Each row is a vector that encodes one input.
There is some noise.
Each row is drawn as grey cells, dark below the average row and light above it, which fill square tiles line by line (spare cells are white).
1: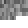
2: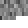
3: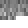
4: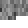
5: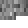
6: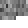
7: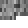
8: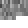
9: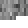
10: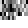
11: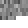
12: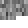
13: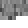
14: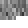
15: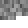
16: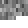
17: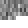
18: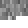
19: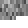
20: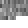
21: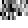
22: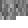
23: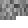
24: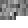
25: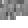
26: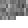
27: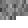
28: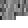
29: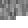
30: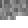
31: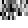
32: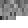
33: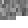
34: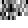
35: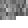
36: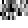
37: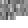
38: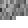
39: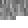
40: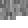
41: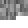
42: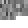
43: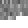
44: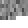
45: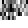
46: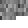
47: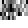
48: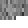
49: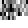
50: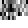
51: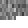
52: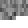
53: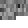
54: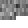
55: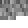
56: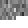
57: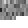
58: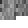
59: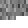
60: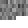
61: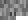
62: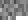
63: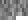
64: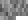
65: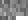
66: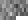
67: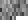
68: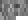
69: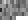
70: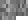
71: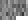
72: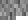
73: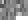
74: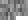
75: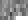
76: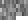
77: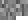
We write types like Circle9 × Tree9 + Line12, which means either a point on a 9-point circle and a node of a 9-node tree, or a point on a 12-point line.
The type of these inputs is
Bool × Label6 + Unit.
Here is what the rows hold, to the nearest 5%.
About 10% of them hold a fixed value. The rest hold one of 6 labels and a true/false value.
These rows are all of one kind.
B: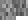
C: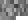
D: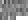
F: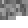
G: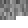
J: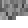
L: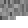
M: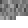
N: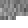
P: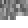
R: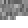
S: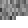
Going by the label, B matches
D, L and R.
